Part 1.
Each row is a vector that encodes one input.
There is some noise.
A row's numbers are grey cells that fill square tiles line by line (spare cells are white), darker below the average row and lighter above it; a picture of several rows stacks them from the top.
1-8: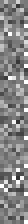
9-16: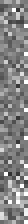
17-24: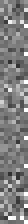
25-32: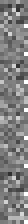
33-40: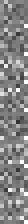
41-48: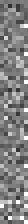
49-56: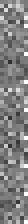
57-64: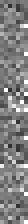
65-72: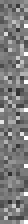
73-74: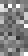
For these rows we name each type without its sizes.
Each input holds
a point on a line.
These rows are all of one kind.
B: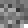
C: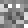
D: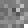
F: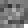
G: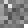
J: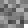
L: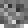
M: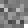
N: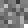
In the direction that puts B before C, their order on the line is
L, B, F, N, M, C, D, J, G.
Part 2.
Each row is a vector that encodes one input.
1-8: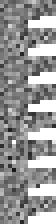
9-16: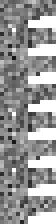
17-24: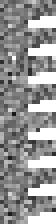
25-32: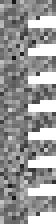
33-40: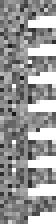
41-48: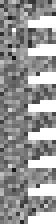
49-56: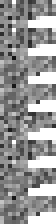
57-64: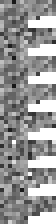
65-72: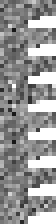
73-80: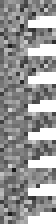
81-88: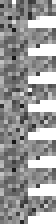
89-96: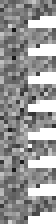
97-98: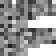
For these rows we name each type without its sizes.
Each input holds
a point on a circle.
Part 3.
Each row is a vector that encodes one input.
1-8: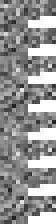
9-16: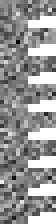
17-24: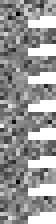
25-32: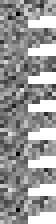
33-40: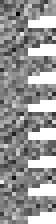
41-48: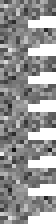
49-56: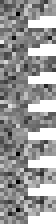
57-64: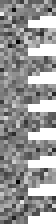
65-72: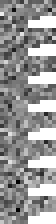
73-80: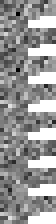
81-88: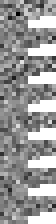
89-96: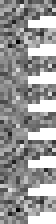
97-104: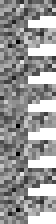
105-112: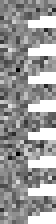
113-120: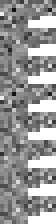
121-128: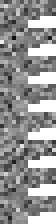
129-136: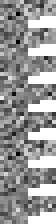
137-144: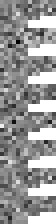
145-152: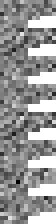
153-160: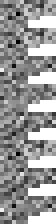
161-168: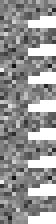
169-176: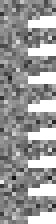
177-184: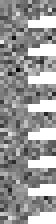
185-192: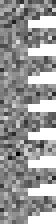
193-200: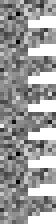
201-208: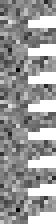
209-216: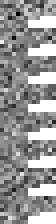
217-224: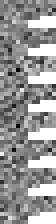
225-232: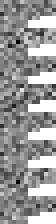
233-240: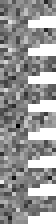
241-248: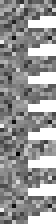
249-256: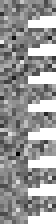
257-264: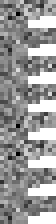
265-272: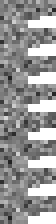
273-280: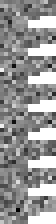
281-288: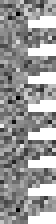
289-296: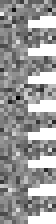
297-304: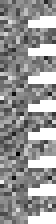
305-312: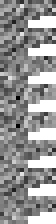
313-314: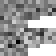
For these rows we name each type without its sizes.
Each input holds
a point on a line.
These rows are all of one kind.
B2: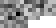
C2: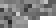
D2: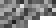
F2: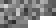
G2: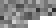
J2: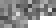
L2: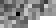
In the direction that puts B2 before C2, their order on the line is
B2, L2, G2, J2, C2, F2, D2.
